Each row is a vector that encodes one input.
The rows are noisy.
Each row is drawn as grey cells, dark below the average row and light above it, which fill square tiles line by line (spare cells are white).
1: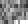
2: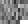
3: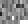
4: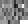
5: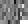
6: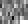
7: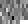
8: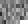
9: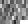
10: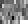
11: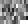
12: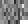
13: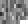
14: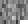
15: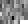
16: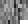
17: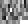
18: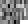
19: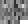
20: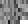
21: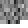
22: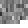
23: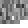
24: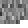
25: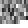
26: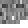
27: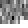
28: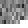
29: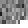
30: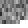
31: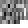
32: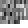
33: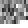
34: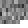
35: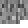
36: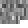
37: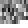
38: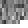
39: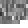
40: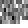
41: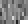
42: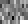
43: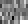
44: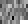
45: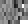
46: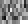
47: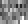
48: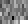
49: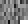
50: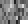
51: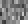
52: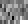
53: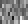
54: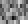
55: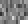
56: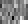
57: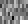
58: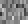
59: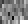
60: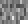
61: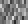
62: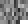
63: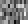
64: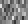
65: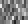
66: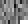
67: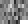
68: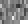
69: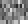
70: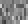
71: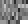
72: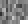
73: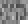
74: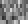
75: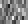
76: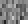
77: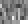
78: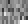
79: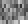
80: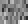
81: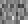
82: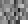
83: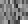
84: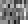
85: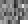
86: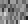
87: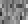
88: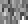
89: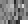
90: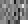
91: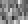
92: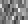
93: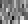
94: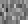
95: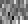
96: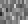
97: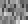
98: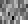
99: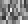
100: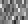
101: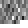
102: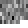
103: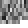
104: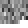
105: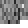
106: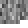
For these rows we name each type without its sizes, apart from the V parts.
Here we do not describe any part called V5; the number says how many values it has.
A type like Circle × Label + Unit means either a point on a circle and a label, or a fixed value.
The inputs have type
(Bool × Label + Unit) × V5.
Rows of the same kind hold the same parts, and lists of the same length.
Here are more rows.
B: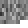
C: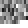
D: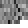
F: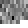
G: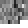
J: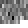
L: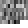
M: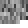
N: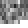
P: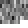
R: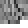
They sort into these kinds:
B, D, F, G, J, M, N, P, R
C, L

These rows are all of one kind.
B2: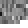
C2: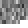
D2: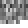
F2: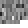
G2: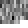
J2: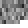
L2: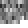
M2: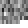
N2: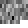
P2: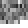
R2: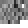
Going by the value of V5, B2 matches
C2, F2 and J2.
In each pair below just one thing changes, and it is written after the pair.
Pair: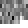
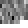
the true/false value
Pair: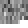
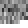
the label
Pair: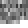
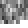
the label
